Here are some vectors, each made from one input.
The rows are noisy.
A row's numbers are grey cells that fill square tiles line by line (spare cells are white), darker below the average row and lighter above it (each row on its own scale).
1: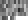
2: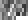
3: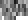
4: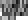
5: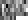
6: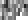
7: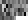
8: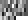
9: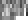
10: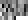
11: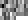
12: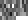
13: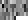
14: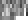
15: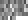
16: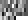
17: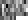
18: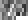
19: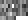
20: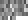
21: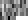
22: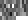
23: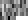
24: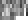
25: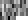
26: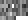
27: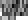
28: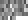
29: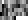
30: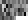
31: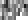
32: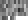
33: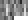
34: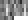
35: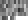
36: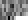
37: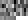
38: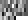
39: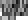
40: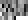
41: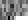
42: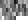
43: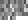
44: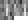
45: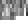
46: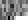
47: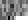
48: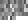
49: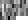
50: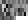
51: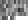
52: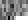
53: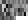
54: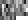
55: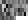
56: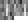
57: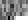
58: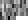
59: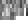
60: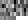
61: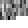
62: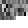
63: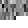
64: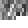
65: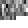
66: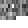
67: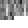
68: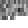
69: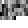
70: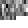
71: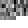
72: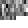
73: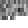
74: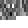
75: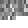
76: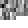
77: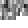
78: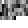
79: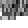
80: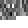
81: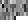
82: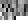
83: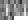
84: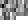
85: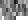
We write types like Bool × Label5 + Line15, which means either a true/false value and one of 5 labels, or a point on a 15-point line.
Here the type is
Bool × Bool × Bool + Label12.
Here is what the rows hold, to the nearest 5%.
About 45% of them hold one of 12 labels. The rest hold three true/false values.
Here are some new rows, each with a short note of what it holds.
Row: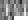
three true/false values
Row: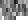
one of 12 labels
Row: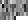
one of 12 labels
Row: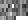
one of 12 labels
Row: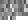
three true/false values
